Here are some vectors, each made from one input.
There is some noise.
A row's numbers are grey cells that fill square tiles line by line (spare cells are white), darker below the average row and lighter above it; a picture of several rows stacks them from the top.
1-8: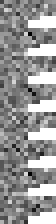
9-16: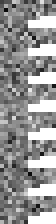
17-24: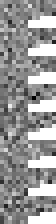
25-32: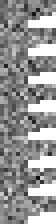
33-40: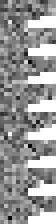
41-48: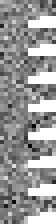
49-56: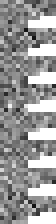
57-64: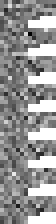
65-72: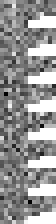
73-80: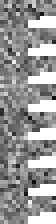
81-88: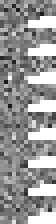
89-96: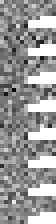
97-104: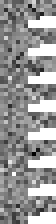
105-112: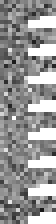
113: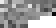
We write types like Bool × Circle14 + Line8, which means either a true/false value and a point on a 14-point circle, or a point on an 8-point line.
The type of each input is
(Line8 + Tree11) × Tree11.
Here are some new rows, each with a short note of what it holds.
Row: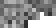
a node of each of two 11-node trees
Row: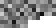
a point on an 8-point line and a node of an 11-node tree
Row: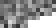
a point on an 8-point line and a node of an 11-node tree
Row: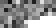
a point on an 8-point line and a node of an 11-node tree
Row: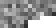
a node of each of two 11-node trees
